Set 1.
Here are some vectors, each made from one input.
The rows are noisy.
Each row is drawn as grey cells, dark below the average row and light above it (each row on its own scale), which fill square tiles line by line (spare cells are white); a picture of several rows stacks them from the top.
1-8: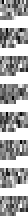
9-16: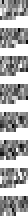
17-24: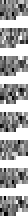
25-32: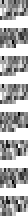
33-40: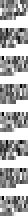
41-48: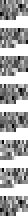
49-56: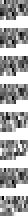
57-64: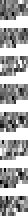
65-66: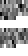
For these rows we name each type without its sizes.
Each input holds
either a node of a tree, or three true/false values.
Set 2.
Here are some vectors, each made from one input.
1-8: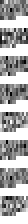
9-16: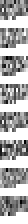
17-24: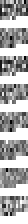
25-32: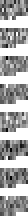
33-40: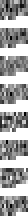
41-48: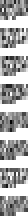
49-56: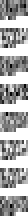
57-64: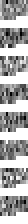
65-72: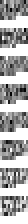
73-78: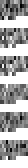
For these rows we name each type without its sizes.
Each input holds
a true/false value, together with either a fixed value, or a node of a tree.
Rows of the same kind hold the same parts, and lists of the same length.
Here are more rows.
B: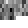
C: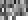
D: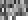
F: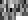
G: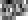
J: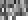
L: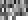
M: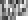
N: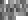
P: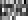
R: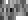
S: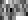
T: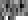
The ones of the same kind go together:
B, F, G, M, N, R, S, T
C, D, J, L, P

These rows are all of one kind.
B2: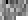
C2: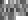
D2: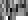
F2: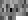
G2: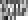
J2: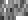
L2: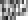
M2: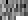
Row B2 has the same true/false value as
G2 and L2.
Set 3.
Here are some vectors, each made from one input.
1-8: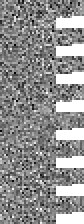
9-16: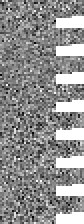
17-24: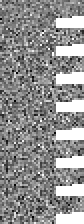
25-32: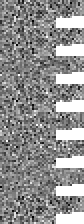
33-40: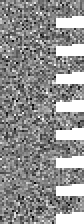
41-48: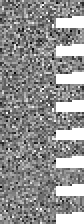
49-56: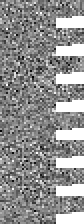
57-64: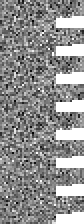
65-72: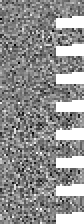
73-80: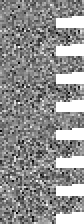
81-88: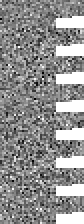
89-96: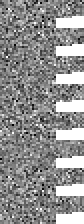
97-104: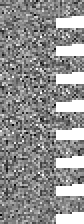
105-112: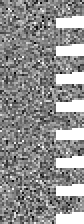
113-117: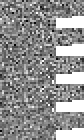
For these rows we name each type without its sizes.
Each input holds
either a point on a circle, or a point on a line.
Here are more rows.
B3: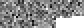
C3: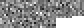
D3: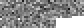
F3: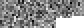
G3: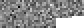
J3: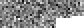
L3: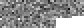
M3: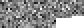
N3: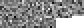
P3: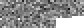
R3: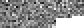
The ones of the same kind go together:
B3, C3, D3, F3, J3, L3, P3
G3, M3, N3, R3

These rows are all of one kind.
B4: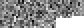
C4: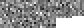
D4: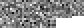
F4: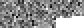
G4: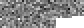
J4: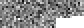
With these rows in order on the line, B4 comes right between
F4 and J4.
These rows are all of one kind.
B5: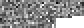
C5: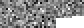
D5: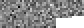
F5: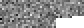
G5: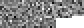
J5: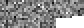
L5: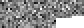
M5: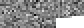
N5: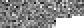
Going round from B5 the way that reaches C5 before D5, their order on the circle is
B5, N5, L5, C5, M5, D5, G5, J5, F5.
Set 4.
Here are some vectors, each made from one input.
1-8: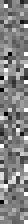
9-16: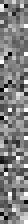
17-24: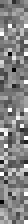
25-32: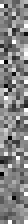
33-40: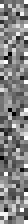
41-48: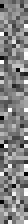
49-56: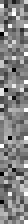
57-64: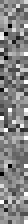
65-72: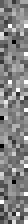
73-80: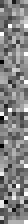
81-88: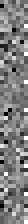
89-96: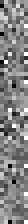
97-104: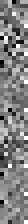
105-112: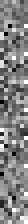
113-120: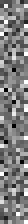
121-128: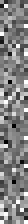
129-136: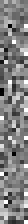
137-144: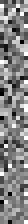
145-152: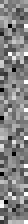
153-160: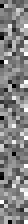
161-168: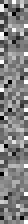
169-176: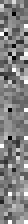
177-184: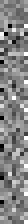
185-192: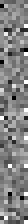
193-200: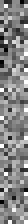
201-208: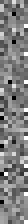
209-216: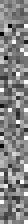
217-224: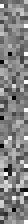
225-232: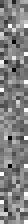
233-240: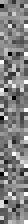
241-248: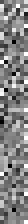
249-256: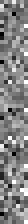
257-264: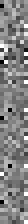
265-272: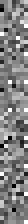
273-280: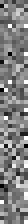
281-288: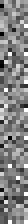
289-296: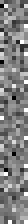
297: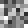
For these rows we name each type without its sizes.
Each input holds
a point on a line, together with either a fixed value, or four true/false values.
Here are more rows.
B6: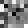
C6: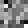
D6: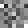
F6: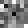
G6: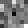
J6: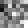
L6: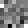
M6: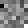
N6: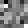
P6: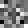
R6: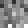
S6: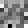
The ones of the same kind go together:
B6, F6, G6
C6, D6, J6, L6, M6, N6, P6, R6, S6

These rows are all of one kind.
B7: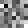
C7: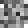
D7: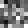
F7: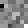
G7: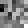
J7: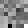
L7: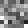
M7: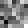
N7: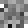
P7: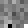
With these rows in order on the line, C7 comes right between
B7 and M7.
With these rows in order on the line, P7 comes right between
F7 and N7.
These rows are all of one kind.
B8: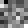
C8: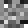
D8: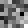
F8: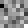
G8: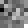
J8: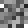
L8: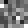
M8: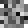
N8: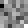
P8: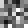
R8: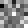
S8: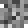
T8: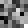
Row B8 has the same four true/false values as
L8, P8 and S8.
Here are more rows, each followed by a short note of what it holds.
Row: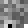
a point on a line and four true/false values
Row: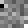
a point on a line and four true/false values
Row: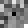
a point on a line
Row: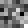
a point on a line and four true/false values
